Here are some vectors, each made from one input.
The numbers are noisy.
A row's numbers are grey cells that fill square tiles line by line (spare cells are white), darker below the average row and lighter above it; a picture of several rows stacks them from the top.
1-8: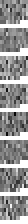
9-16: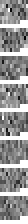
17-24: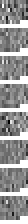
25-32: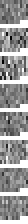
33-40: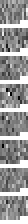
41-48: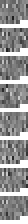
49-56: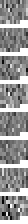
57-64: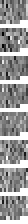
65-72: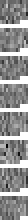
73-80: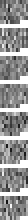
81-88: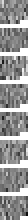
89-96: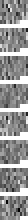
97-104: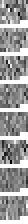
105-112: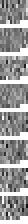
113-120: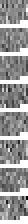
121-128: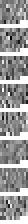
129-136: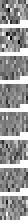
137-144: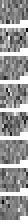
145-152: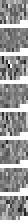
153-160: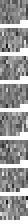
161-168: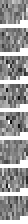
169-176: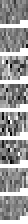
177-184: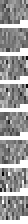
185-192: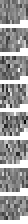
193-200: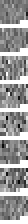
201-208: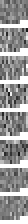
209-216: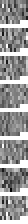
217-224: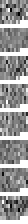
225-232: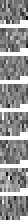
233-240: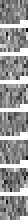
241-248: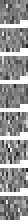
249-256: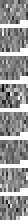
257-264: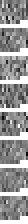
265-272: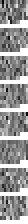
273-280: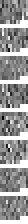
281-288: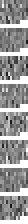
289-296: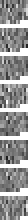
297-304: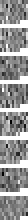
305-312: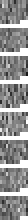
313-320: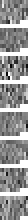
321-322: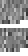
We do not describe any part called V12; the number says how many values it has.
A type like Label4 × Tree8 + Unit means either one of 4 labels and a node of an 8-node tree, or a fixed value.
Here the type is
(Circle8 + Line9) × V12 + List2(Line6).
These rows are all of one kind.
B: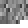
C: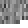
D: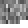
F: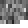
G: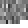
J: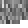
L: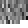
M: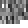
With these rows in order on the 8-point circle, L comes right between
C and J.
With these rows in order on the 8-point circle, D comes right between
C and G.
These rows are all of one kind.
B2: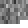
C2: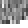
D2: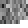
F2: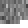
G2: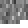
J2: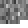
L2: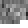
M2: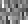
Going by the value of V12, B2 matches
G2 and J2.
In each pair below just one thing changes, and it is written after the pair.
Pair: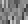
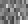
the value of V12
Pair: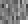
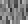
the place on the 9-point line
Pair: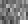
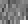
the value of V12
